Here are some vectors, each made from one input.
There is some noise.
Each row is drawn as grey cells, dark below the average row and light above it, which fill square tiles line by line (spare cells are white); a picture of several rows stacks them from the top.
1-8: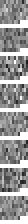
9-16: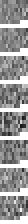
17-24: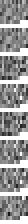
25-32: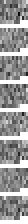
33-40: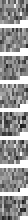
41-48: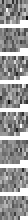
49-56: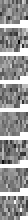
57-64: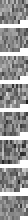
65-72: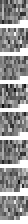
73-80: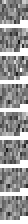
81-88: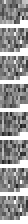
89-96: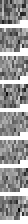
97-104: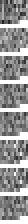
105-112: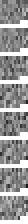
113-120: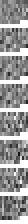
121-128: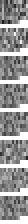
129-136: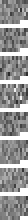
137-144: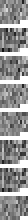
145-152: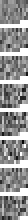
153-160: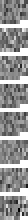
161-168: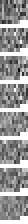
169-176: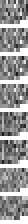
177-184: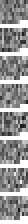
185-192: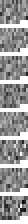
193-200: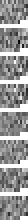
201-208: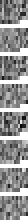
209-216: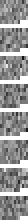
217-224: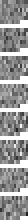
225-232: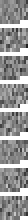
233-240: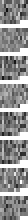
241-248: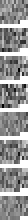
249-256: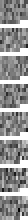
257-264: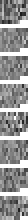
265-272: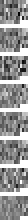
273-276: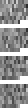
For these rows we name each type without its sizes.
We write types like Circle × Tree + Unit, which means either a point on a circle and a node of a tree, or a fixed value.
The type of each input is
Tree.
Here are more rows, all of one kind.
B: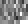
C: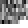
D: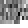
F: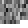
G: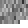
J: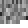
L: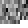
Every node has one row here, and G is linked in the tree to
B and L.
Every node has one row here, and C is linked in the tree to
F.
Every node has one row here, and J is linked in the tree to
D and L.
